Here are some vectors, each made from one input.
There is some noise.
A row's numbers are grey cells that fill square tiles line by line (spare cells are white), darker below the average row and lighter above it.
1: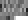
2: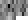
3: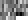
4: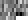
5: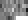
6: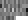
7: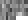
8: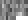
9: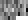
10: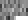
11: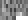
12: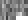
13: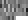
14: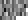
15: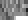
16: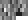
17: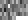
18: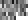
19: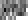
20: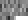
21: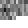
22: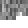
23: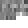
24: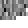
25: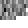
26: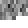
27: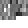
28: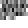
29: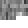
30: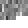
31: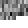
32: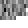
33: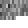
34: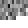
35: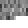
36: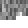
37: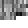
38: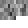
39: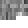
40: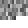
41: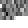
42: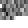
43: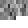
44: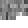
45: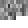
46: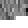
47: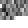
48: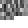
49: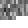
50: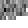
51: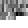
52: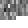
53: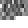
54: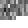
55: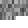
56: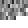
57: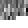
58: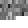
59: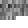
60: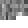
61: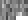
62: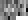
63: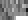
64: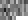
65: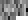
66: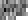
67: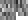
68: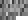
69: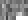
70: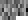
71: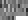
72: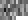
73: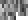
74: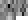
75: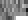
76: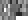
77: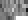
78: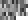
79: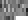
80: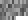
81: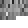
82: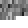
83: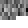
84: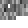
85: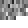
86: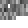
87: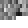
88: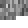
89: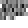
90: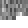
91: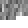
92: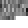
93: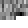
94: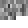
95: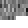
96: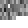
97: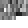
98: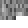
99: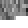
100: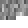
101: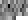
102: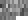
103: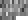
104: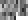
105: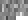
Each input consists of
a node of a 7-node tree, together with either a point on a 9-point circle, or a point on a 9-point line.
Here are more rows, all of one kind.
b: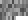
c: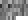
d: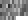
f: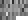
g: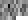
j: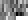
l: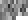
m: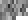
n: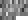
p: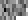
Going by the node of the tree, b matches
c, d, f and n.
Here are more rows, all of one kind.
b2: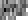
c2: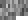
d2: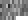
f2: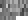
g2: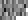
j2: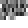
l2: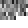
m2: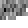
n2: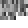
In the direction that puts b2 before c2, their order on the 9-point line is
j2, b2, m2, d2, f2, c2, n2, g2, l2.
